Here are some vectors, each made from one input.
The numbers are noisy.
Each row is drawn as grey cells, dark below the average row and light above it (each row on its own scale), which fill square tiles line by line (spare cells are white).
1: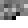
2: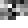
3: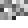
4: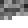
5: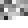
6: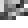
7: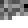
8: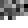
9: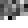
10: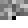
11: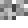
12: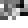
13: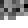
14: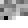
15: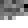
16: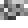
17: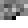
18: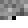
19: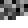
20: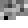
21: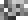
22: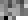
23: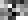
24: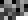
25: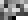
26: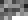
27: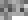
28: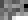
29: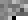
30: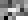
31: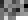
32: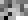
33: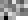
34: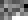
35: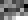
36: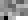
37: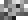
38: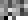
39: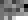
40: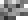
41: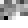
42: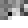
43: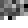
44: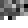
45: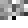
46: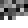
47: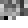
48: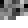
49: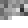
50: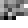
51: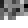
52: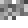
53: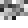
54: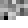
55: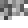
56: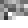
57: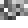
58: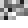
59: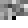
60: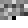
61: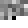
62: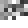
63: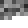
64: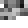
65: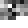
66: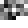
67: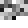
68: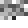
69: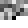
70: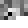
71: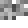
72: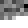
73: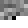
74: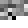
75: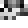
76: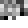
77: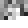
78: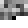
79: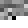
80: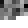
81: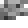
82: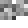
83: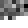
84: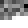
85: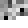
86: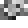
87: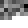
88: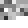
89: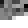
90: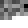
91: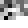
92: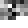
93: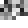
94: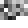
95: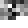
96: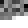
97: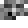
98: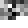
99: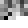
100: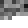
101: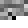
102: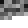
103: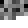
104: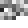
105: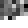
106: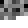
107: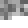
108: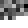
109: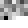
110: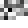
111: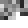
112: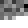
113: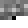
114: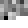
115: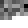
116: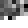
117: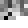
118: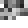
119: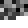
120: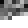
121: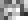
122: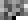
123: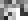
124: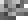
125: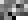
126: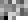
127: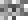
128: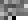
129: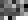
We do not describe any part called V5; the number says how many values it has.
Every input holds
a list of up to two items, each a true/false value and a value of V5.
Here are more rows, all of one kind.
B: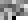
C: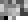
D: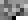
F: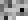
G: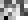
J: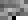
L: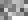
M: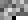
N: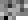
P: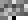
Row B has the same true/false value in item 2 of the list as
G, N and P.
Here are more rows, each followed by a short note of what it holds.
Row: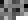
a list of one item
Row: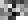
the empty list
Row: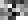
the empty list
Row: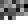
a list of one item
